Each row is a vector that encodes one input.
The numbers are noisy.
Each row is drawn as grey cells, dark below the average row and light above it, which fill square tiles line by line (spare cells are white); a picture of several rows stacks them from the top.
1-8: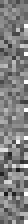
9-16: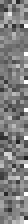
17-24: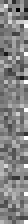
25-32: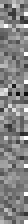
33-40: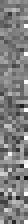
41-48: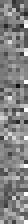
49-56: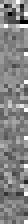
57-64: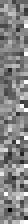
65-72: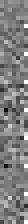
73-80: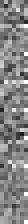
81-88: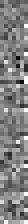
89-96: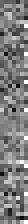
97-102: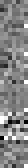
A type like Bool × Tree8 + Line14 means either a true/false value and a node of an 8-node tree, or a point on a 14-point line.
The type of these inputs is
Circle8 + List2(Line4).
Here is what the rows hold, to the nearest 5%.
About 35% of them hold a point on an 8-point circle. The rest are lists of up to two points on a 4-point line: about 5% of all rows are empty, 20% hold one and 40% two.
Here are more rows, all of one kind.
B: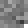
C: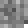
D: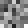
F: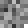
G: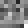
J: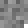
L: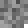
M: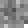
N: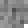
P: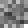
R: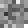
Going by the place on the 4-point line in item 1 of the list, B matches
L and P.
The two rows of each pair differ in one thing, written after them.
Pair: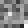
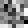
the place on the 4-point line in item 1 of the list
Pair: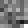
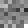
the place on the 4-point line in item 1 of the list
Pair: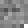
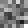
the place on the 4-point line in item 1 of the list
